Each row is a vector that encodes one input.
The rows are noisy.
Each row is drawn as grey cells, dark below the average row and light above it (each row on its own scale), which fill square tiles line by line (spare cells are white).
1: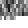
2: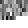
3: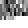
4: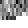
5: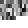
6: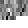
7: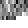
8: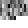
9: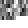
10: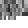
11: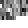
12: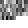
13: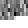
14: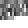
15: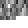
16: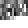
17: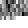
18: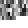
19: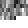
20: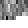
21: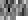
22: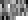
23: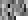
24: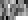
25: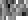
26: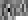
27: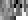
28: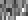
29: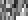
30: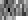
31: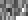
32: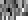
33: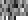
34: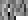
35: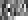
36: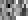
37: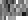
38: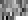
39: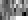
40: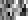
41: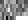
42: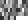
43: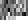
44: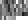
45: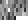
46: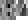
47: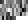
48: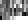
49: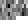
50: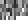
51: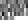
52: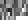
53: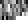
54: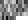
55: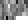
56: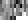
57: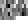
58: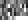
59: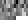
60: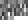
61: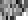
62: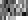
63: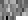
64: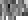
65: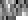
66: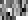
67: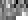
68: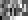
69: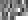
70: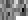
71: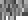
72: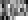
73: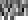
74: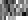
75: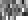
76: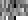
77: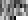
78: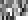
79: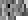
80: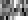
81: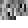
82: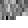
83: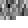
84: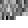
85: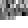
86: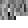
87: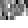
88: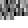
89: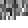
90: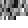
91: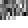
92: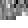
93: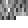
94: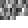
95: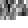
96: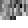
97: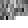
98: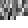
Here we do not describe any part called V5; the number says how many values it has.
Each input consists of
a true/false value, together with either a point on a 10-point line, or a value of V5.
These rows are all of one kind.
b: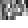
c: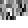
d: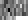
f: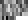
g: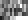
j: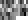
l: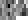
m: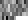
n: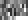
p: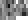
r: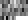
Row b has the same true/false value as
d and n.
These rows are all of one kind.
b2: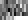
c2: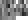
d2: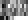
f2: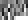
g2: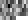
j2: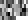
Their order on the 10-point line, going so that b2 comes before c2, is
b2, f2, c2, d2, g2, j2.
